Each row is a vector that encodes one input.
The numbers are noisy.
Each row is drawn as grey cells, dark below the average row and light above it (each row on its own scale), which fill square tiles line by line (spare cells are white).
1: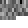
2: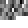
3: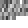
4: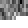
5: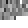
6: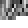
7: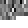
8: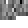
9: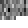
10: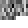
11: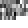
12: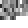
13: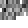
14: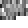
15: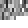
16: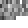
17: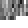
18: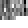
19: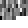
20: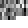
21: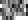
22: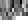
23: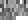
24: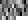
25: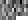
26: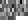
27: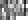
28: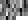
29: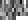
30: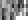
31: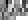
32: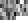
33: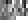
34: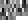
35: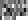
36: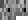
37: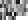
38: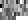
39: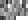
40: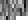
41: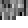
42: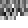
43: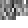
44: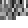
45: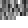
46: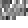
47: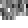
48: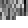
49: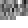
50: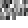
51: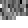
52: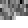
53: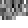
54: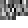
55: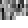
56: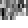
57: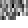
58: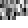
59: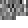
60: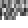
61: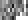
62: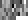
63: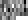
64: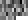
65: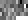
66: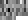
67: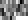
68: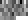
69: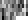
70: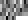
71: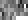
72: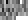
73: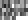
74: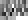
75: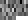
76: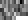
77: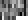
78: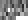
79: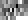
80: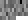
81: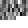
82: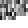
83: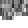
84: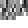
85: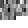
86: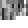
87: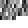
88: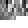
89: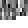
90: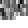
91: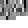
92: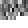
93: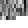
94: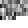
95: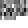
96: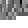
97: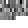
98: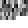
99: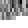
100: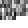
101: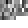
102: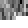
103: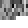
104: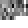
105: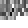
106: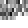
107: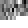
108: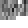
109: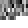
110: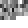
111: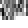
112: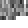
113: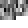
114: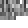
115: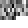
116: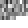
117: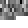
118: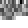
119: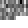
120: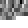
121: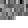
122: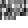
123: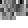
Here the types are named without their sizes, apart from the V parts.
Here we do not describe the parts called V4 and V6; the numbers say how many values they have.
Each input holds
a value of V4 and a value of V6, together with either a label, or a point on a line.
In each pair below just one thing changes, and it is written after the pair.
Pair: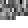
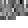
the value of V6
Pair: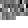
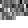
the value of V4
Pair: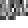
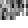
the place on the line
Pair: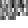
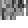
the value of V4
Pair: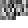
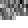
the value of V6
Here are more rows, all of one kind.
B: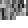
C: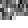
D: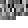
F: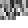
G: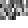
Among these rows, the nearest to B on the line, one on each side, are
D and G.
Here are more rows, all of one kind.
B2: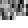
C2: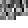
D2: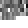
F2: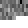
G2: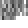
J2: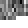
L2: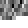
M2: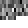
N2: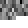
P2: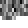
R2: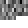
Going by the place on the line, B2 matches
J2, N2, P2 and R2.
